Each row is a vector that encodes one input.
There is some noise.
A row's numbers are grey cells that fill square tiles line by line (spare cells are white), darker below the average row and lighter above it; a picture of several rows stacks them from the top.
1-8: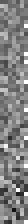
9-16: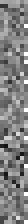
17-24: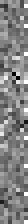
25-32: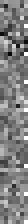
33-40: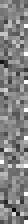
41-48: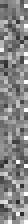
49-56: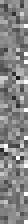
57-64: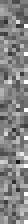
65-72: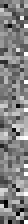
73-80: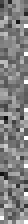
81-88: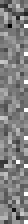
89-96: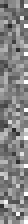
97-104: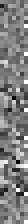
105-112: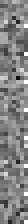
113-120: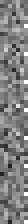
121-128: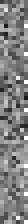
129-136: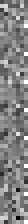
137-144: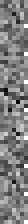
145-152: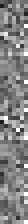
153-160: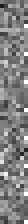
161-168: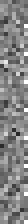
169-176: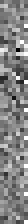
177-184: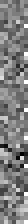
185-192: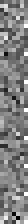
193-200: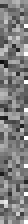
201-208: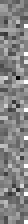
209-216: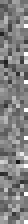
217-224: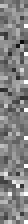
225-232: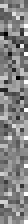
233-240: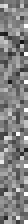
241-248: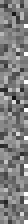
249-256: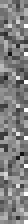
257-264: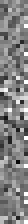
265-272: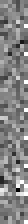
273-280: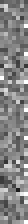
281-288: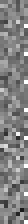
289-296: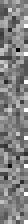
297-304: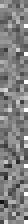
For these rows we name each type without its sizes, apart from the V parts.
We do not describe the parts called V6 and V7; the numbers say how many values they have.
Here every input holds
either a point on a circle, or a fixed value, or a label, a value of V6 and a value of V7.
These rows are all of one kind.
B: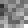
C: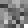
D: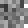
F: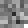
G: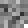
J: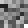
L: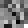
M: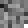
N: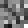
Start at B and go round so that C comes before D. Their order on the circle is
B, M, G, J, C, D, N, L, F.
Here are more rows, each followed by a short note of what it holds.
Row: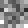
a fixed value
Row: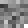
a point on a circle
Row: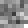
a point on a circle
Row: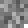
a label, a value of V6 and a value of V7
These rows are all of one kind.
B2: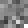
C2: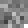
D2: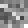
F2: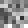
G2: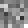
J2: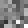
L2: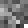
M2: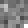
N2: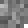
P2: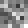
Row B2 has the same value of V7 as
F2, G2, L2 and M2.
